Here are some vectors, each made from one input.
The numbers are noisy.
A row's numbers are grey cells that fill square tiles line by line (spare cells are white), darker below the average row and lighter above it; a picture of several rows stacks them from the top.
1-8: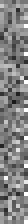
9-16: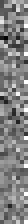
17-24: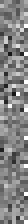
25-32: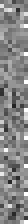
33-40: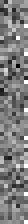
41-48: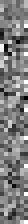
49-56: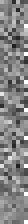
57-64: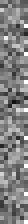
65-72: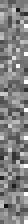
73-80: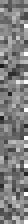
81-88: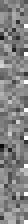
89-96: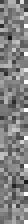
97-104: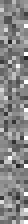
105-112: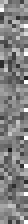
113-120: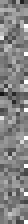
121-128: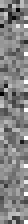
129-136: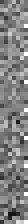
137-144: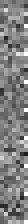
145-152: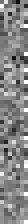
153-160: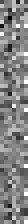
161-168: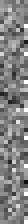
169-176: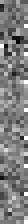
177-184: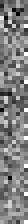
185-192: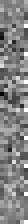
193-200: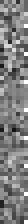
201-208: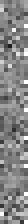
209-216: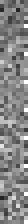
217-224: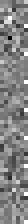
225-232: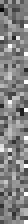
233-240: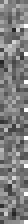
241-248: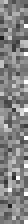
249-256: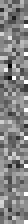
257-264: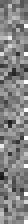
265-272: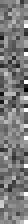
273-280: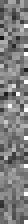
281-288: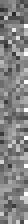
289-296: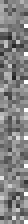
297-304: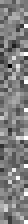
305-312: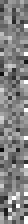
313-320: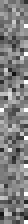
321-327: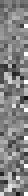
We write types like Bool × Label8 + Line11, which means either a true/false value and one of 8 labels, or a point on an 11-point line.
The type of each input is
List3(Line7).
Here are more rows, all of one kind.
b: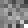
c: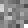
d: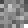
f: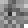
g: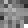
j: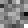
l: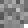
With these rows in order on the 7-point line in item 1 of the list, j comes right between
d and g.
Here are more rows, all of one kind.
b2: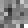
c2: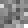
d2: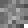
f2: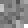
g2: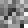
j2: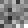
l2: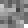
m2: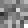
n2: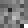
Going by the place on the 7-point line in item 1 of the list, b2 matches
g2, j2 and m2.
